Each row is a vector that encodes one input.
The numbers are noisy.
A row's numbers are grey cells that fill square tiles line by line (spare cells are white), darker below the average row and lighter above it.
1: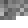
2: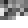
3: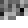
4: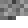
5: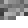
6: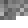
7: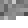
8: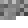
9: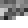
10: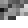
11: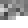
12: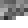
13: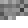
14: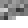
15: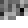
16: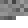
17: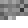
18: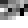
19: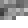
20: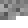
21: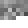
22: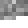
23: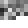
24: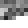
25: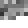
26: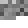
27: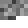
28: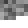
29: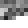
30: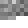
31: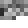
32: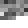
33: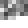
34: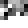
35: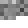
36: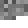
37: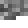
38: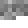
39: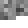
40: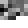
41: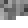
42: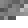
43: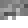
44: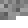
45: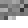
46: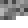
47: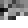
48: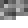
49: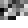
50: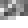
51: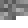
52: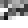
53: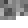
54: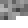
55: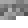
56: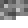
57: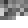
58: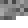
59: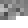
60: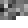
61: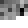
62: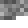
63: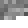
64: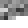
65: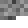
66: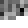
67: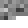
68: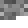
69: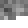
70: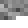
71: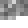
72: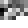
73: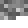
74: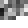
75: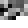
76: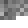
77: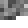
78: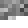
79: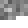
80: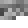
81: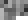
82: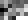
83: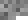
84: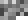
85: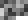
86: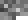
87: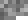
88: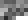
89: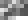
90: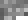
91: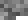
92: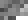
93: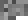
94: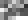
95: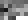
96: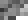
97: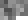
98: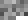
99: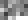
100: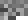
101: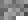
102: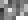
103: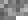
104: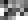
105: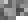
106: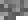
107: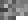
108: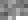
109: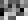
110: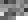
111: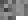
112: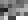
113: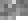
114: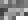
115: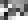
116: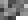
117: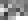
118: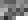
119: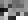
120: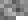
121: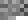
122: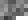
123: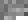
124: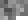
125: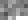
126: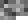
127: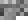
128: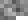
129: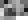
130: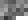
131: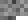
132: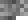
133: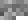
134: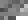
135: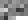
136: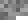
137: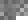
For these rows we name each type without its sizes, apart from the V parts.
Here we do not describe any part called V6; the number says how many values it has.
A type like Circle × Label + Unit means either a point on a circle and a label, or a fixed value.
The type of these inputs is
List(Bool × V6).
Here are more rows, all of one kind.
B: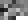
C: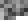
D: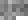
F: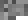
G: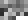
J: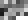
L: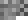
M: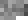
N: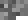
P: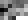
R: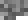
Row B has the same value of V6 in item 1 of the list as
D, F, G and M.
